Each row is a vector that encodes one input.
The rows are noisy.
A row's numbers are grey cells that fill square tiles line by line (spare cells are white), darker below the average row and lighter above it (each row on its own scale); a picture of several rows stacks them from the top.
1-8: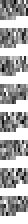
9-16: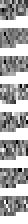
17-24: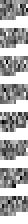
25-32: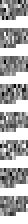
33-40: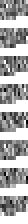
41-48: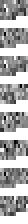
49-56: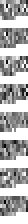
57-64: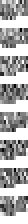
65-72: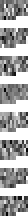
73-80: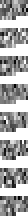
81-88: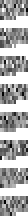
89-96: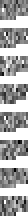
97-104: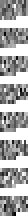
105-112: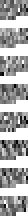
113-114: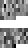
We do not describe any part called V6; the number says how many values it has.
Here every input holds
a value of V6, together with either a node of an 8-node tree, or a node of a 9-node tree.
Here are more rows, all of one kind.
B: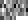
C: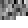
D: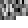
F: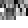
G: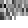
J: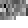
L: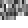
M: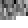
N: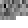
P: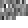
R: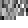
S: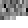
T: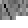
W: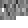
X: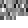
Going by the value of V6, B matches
F, R, W and X.
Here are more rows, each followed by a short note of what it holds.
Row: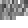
a node of an 8-node tree and a value of V6
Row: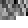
a node of an 8-node tree and a value of V6
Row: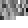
a node of an 8-node tree and a value of V6
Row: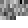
a node of a 9-node tree and a value of V6
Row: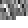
a node of a 9-node tree and a value of V6
